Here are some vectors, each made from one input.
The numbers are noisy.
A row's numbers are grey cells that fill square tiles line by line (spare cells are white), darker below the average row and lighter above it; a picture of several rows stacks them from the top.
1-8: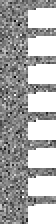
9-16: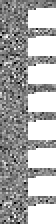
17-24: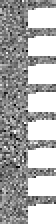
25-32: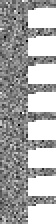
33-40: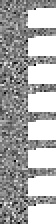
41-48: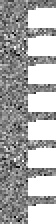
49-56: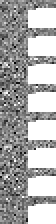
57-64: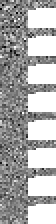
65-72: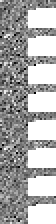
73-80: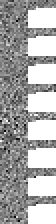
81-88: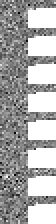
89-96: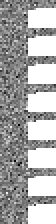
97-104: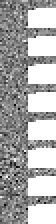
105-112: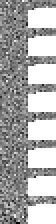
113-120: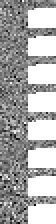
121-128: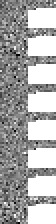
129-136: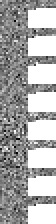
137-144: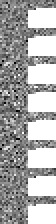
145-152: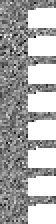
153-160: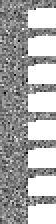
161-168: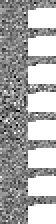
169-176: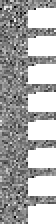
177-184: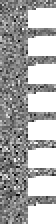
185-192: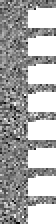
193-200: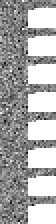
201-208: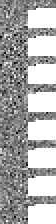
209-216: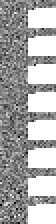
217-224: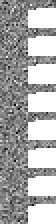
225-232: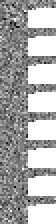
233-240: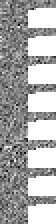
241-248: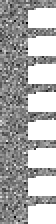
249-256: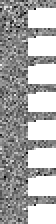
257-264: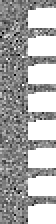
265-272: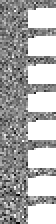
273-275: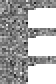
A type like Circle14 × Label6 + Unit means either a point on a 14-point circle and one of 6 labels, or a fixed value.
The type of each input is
(Bool × Label7 + Unit) × Line12 + Line8.
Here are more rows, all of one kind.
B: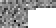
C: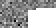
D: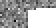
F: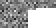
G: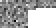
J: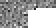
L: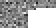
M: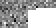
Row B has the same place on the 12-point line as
D and G.
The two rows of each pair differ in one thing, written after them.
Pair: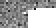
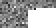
the place on the 12-point line
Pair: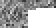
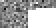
the place on the 12-point line
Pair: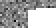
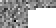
the true/false value
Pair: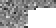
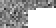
the place on the 12-point line
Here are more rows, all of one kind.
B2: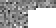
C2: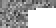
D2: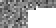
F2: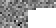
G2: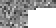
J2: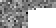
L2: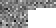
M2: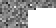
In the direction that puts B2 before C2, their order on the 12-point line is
L2, F2, B2, G2, C2, M2, D2, J2.
